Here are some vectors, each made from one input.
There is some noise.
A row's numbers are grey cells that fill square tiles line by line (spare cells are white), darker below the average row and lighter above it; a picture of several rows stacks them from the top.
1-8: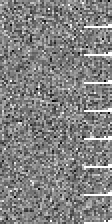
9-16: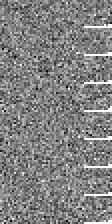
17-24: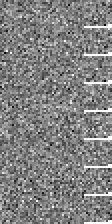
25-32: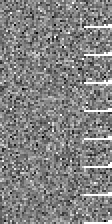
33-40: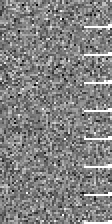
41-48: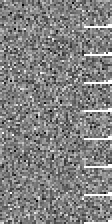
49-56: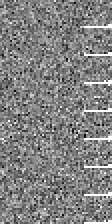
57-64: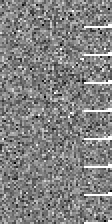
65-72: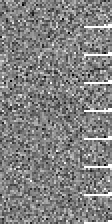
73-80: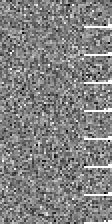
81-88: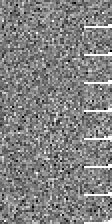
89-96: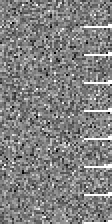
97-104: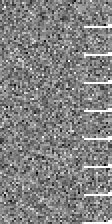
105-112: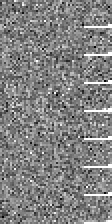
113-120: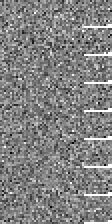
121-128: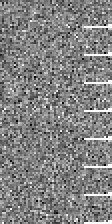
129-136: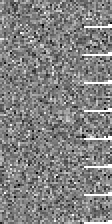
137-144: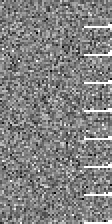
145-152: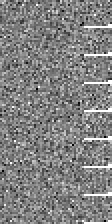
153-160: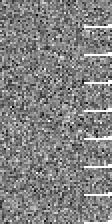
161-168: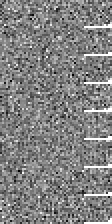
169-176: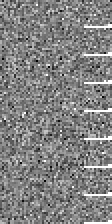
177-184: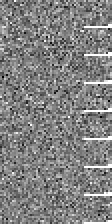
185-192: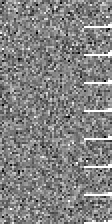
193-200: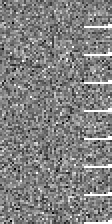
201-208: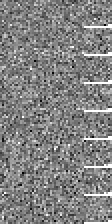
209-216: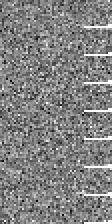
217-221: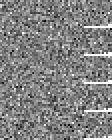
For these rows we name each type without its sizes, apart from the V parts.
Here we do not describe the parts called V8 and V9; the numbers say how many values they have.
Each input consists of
a node of a tree, four true/false values, a value of V8 and a value of V9.
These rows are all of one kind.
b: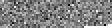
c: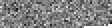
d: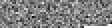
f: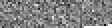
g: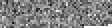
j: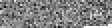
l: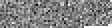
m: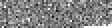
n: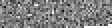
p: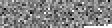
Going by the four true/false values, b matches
f, n and p.
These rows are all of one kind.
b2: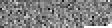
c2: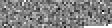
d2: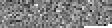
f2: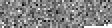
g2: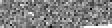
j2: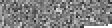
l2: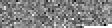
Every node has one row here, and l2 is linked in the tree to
b2, c2 and j2.
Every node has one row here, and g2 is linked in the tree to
c2.
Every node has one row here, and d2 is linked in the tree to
j2.
